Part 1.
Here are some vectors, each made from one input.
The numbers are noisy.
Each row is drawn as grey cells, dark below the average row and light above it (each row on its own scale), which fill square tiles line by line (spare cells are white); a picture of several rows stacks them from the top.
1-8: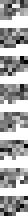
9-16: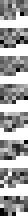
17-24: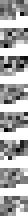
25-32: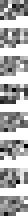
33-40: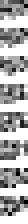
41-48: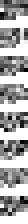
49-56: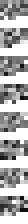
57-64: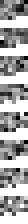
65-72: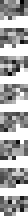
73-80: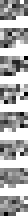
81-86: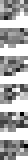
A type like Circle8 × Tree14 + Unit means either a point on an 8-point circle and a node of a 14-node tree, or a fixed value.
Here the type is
Label8.
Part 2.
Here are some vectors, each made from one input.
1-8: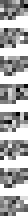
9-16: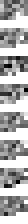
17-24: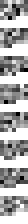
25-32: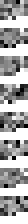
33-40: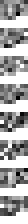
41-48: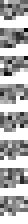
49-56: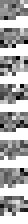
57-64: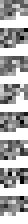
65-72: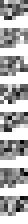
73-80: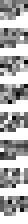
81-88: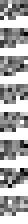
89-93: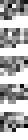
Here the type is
Label8.
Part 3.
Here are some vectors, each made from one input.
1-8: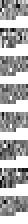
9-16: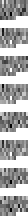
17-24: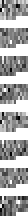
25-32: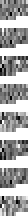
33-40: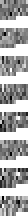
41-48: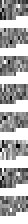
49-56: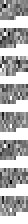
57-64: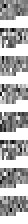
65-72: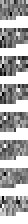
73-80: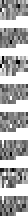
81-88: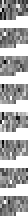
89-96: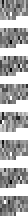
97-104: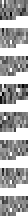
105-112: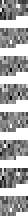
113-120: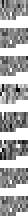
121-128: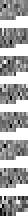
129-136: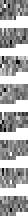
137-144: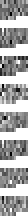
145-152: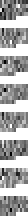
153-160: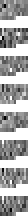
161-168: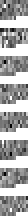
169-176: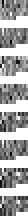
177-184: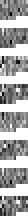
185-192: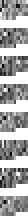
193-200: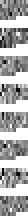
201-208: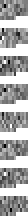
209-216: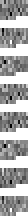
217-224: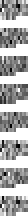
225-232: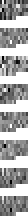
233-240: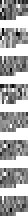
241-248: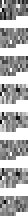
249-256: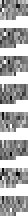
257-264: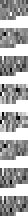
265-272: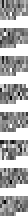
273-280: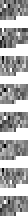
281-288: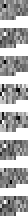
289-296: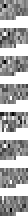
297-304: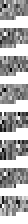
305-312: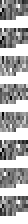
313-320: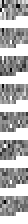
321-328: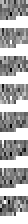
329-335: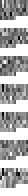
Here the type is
Bool × Bool × Bool + Unit.
